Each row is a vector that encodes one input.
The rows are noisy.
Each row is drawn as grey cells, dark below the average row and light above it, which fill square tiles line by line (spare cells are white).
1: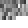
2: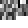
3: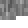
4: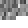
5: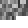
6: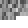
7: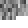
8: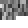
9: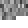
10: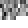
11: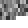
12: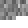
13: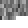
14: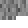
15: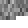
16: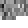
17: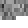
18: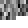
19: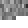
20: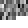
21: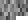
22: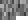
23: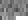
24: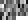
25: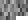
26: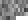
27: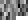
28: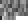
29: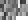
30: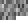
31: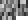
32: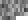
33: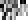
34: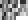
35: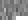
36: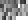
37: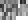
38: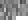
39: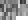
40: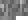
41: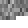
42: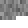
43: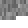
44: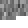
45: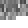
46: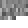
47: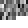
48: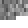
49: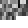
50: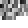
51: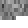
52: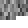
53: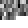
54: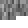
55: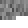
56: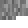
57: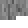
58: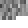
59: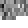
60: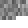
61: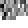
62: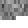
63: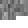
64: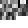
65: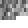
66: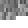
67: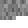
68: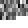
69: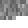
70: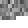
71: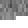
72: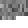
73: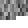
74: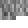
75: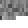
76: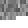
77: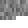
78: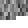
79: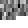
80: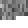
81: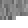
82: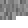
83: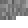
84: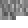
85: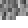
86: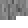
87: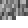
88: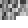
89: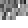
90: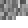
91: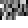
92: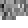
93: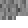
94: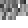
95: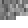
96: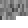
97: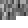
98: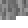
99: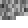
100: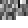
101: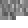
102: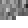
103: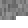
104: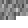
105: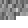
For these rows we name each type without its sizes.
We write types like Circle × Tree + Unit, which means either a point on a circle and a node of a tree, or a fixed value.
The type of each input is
Bool × Bool × Bool + Line × Tree.
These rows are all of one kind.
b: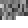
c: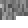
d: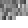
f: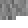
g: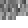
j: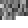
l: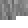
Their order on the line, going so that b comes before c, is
d, j, b, c, l, f, g.
